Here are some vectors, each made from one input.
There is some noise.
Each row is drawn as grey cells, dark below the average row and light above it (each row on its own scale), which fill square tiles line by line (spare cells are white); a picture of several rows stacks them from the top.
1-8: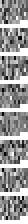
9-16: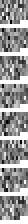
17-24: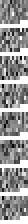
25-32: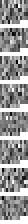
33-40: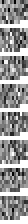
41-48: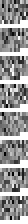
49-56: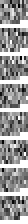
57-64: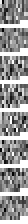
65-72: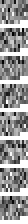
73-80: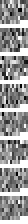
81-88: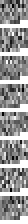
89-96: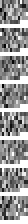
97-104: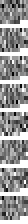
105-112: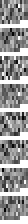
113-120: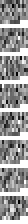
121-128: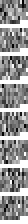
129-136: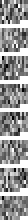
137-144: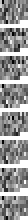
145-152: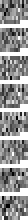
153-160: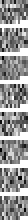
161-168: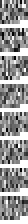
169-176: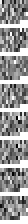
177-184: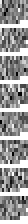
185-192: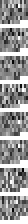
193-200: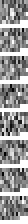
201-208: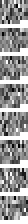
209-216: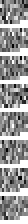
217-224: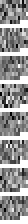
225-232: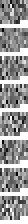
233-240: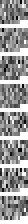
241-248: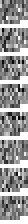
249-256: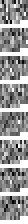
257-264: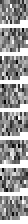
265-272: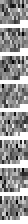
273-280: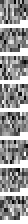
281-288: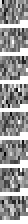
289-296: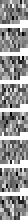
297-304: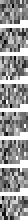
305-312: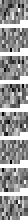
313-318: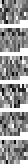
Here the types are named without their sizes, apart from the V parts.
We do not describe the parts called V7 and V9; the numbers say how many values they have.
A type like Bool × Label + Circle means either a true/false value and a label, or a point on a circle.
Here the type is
Bool × Bool × Bool × Bool × V7 × V9 + Line.
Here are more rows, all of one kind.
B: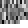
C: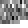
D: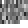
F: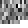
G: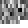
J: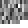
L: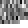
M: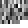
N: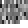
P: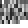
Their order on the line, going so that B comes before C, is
G, P, J, M, F, N, D, B, L, C.
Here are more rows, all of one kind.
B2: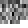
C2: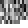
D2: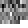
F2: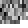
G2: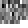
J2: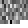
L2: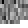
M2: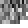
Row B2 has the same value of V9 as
D2 and G2.
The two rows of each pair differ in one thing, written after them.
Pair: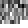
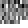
the value of V7
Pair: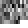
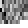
the value of V9
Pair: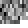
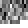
the value of V7
